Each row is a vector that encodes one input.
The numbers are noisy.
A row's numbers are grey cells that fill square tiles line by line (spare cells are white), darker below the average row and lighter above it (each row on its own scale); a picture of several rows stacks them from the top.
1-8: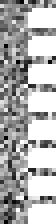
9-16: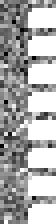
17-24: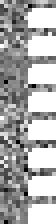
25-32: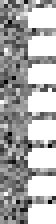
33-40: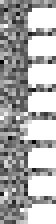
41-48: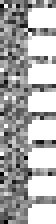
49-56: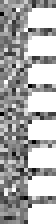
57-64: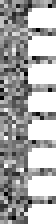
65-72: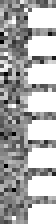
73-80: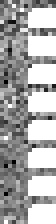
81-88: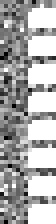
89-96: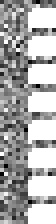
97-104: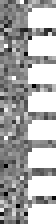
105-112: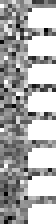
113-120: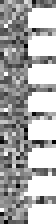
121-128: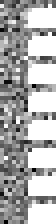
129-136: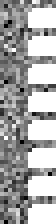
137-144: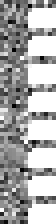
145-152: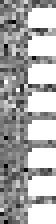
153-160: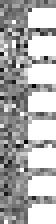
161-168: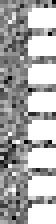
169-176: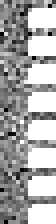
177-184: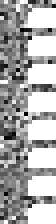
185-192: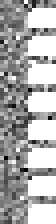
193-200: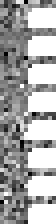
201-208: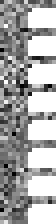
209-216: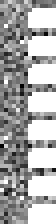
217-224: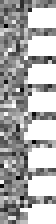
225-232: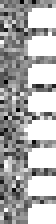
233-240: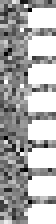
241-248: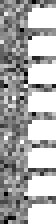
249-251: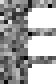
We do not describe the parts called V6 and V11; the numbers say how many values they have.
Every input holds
either one of 12 labels and a value of V11, or a true/false value and a value of V6.
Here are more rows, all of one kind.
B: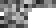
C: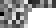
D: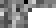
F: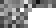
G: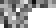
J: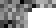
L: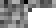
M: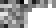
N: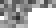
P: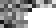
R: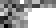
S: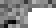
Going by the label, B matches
J, M and P.
